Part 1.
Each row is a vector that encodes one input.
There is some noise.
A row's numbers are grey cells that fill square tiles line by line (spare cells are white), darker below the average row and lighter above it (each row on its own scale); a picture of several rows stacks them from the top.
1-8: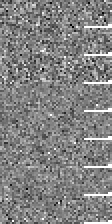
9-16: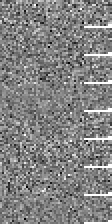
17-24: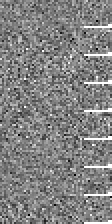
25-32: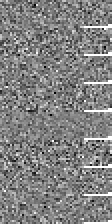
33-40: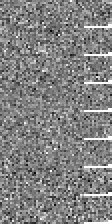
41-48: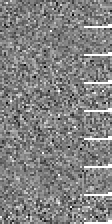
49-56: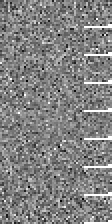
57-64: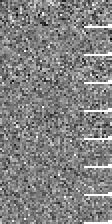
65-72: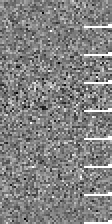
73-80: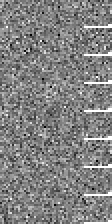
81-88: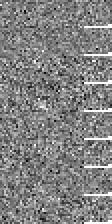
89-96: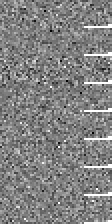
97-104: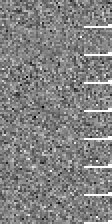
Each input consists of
either a point on a 5-point circle and a node of a 13-node tree, or a fixed value.
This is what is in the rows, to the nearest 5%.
About 95% of them hold a point on a 5-point circle and a node of a 13-node tree. The rest hold a fixed value.
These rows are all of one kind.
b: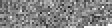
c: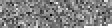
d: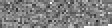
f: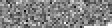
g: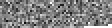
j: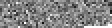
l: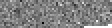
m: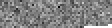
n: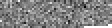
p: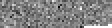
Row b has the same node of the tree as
d, g, m and p.
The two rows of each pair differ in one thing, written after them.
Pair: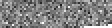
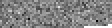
the node of the tree
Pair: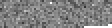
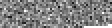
the place on the 5-point circle
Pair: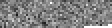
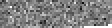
the node of the tree
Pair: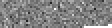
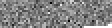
the node of the tree
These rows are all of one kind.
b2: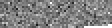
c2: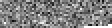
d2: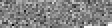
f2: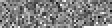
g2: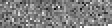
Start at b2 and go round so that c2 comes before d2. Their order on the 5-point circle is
b2, g2, c2, d2, f2.
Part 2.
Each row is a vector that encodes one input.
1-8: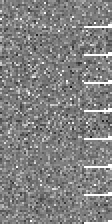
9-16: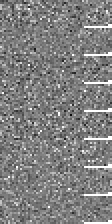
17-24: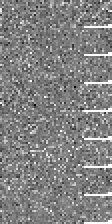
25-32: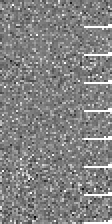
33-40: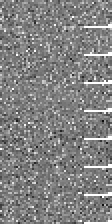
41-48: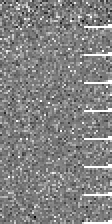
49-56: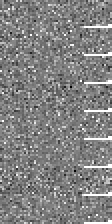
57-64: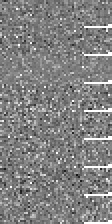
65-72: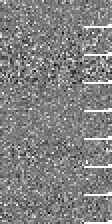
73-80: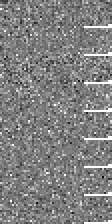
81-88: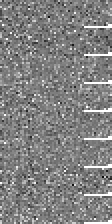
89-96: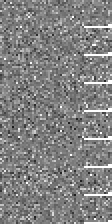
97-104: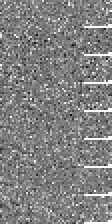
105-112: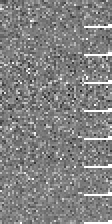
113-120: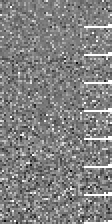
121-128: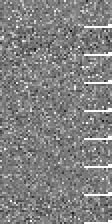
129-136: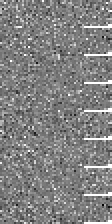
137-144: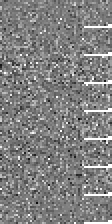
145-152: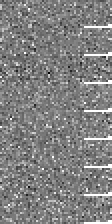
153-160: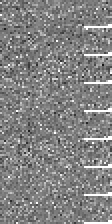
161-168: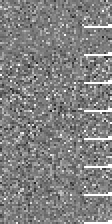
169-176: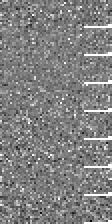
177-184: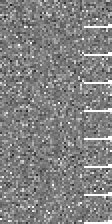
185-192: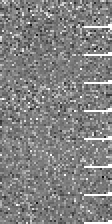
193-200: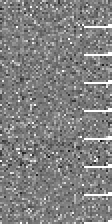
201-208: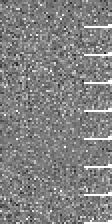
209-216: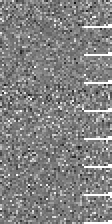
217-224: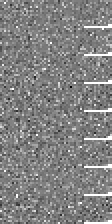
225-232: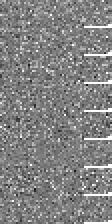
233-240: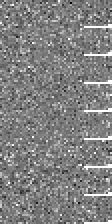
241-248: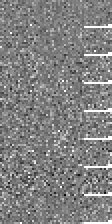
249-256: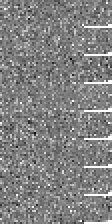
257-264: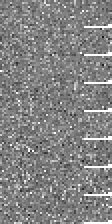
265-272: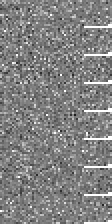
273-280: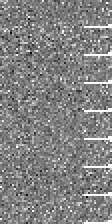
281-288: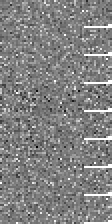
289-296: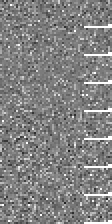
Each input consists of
a list of up to two points on a 15-point circle.
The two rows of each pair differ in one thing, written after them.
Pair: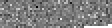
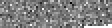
the place on the 15-point circle in item 2 of the list
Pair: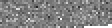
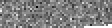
the place on the 15-point circle in item 1 of the list
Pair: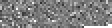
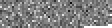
the place on the 15-point circle in item 2 of the list
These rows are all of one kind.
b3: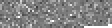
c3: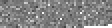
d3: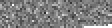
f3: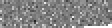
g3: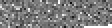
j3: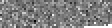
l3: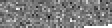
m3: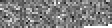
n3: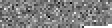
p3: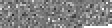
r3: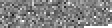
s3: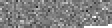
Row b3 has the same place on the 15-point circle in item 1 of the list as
c3 and g3.
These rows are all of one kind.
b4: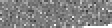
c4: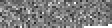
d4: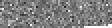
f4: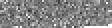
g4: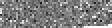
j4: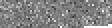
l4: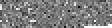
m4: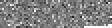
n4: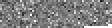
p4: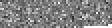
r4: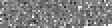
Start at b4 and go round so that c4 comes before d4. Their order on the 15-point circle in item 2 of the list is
b4, f4, j4, c4, m4, l4, p4, d4, g4, n4, r4.
